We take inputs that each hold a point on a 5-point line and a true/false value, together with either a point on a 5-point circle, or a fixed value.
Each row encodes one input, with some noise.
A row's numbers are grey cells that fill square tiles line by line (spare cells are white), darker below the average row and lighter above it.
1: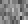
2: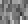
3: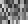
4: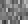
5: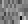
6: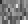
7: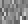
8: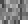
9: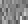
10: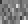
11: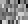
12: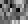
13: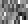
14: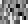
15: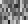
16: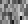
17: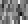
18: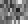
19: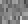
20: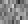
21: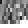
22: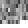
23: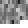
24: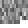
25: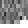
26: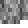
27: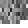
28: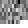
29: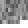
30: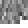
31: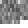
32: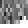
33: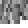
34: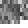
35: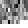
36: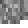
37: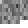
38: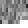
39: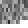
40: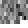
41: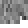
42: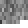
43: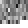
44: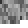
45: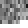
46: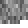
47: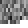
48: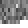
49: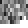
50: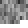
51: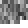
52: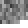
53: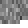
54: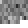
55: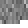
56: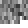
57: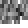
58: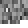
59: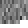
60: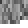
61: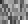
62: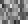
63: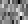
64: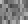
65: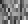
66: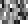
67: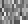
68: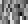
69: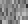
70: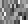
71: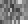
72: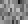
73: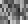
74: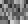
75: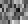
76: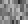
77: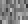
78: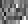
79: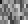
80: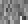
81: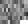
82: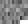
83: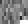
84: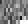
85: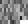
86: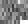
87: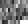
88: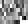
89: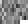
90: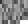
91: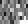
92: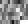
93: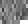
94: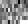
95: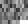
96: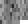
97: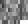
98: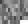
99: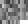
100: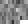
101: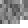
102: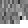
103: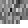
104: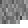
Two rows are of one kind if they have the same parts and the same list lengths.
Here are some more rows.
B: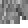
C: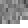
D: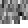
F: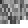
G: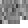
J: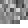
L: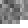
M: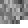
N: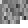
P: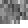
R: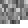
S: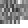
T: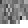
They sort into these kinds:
B, C, D, F, M
G, J, L, N, P, R, S, T

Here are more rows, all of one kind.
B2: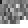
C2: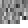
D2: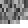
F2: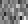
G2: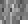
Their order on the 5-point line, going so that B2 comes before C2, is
B2, F2, G2, D2, C2.
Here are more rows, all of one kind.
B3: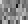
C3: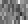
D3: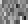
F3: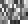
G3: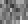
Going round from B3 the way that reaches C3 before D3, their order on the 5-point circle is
B3, F3, C3, D3, G3.
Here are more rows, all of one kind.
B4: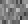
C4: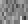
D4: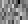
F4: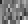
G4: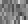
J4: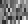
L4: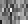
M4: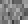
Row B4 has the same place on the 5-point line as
G4 and L4.
